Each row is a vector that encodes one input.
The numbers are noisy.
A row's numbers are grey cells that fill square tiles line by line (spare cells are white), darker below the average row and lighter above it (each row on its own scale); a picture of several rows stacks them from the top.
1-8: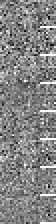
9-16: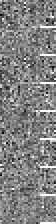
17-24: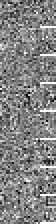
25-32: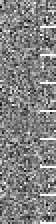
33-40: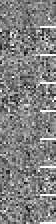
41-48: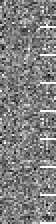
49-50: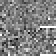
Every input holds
a point on an 8-point circle.
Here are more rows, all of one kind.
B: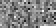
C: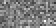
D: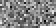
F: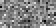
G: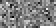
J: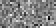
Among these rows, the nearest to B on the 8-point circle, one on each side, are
C and J.
